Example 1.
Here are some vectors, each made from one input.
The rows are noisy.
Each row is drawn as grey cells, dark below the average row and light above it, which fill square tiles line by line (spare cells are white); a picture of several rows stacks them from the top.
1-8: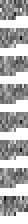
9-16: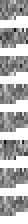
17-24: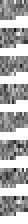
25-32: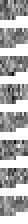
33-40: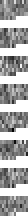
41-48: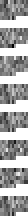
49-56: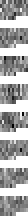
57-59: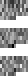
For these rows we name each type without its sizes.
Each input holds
a label and a true/false value.
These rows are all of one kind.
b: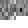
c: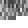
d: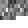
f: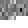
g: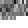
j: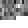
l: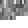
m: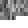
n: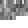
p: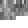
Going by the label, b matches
f, l, n and p.
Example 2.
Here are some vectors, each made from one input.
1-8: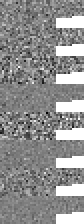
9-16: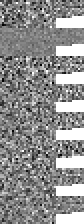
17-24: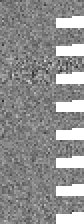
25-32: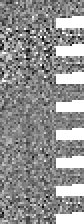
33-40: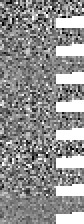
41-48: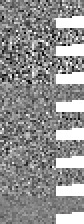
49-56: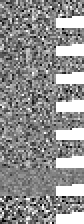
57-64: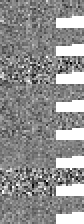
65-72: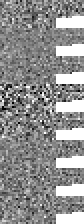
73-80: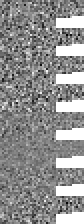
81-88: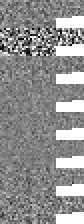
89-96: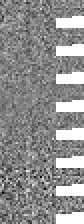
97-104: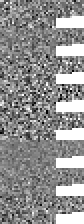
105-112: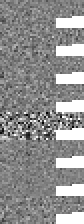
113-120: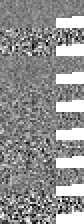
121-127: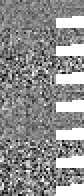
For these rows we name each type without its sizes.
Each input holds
either a fixed value, or a label and a node of a tree.
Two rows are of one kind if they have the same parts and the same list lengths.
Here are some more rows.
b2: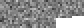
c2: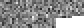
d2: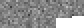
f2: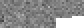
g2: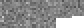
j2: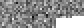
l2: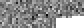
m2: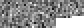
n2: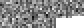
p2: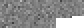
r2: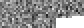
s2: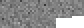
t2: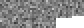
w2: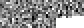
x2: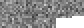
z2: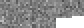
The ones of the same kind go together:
b2, c2, d2, f2, g2, j2, l2, n2, p2, r2, s2, t2, w2, x2, z2
m2

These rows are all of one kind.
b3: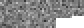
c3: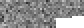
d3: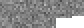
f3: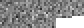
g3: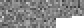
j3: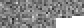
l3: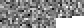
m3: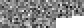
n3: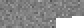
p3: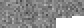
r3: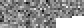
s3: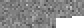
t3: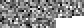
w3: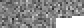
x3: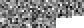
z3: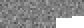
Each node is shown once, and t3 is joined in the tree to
b3 and p3.
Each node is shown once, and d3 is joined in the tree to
b3 and z3.
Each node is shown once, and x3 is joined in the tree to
z3.
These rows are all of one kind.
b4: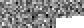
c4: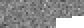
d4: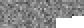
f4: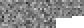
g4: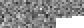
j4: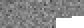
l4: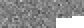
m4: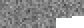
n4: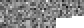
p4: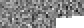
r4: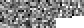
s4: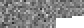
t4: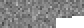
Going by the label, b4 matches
f4, g4 and p4.
